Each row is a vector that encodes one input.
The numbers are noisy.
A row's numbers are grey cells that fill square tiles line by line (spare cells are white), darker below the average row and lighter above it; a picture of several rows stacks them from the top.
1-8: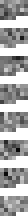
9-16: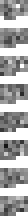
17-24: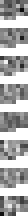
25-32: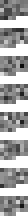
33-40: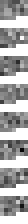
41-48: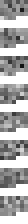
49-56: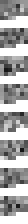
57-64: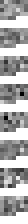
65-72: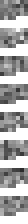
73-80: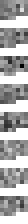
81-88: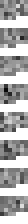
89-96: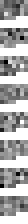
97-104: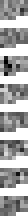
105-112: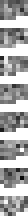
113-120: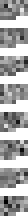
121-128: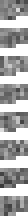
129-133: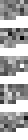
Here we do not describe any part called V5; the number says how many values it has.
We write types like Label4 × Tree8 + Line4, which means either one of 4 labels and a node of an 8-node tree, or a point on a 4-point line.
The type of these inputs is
Bool × (Tree11 + Unit) × V5.
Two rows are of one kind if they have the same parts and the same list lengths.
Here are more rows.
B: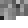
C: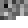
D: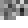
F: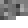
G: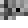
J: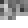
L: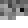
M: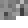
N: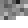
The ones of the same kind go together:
B, D, F, G, J, L, M
C, N

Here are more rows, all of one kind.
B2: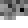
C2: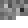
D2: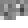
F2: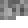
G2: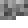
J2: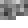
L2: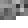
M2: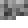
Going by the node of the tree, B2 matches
G2 and M2.
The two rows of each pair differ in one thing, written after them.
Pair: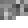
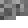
the value of V5
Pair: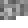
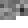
the node of the tree
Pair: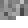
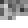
the value of V5
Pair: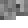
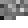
the value of V5
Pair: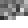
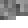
the value of V5
